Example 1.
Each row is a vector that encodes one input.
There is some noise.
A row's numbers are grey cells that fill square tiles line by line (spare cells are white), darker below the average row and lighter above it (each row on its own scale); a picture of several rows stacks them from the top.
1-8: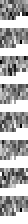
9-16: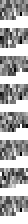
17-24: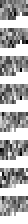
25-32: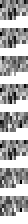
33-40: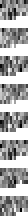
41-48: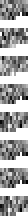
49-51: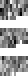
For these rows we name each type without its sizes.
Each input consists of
a point on a line.
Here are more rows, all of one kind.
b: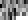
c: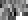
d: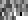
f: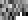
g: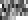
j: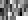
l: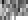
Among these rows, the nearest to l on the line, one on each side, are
b and g.
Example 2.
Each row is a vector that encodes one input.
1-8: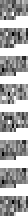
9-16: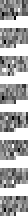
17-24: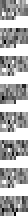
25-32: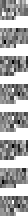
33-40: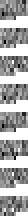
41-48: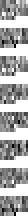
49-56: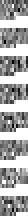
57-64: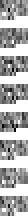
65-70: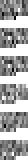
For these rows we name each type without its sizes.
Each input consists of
a point on a line.
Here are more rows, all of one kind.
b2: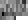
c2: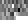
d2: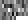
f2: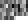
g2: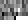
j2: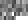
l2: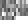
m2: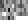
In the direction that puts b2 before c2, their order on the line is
d2, g2, b2, c2, m2, l2, j2, f2.
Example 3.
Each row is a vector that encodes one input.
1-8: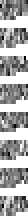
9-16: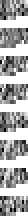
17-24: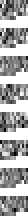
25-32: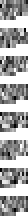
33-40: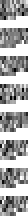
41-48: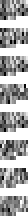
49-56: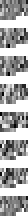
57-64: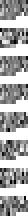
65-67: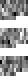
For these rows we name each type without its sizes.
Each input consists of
a point on a line.
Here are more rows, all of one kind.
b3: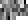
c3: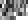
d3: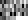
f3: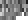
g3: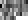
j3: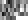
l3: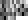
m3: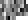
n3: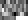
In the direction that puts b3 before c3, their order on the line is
m3, b3, j3, c3, g3, f3, n3, d3, l3.
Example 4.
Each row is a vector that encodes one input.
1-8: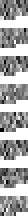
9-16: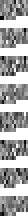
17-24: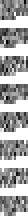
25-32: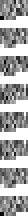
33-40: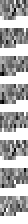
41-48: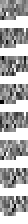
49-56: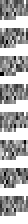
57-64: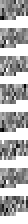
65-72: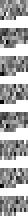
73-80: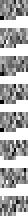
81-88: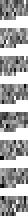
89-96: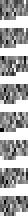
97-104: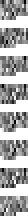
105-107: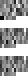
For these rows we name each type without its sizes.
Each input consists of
four true/false values.
